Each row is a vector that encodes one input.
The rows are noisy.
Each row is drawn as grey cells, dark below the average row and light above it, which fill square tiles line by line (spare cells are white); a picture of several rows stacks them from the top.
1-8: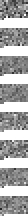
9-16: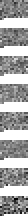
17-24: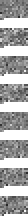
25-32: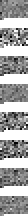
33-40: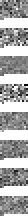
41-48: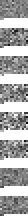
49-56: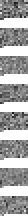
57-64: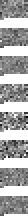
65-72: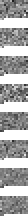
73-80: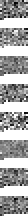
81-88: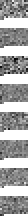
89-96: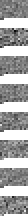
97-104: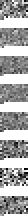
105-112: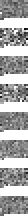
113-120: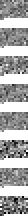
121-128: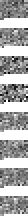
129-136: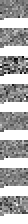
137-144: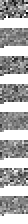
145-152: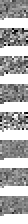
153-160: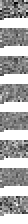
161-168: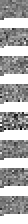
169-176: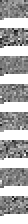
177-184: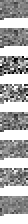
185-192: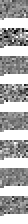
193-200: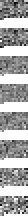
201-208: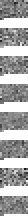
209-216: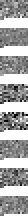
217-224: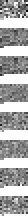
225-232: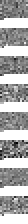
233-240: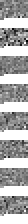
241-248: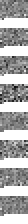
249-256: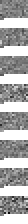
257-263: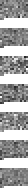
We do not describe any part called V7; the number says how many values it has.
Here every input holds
a list of up to three items, each a true/false value and a value of V7.
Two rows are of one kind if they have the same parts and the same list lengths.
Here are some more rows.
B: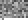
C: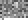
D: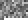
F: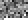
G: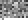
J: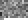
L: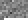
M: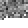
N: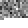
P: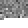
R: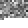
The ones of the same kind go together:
B, C, F, G, M
D, J, L, R
N
P

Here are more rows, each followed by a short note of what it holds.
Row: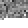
a list of one item
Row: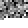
a list of one item
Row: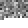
a list of two items
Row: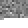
a list of two items
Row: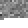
a list of three items
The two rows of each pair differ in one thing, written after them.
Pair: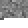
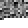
the true/false value in item 1 of the list
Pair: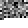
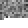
the true/false value in item 1 of the list
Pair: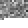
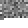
the value of V7 in item 1 of the list
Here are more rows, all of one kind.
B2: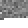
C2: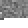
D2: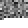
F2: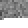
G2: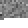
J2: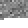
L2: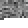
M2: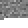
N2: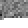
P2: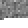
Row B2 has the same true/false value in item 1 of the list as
C2, G2, J2 and L2.
